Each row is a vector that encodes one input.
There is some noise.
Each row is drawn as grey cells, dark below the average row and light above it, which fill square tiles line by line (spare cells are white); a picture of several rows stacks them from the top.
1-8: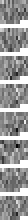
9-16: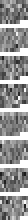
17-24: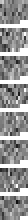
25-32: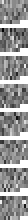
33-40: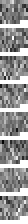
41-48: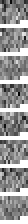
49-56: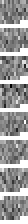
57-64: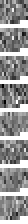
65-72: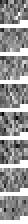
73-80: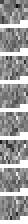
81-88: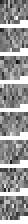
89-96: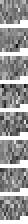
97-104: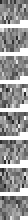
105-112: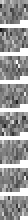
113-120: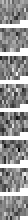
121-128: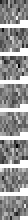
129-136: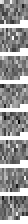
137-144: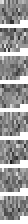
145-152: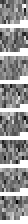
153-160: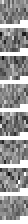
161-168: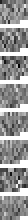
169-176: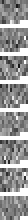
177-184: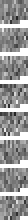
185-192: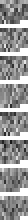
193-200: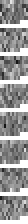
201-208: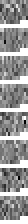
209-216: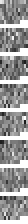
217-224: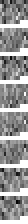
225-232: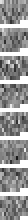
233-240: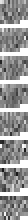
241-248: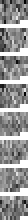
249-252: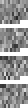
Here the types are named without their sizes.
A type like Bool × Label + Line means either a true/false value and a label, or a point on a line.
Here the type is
Bool × (Circle + Tree).
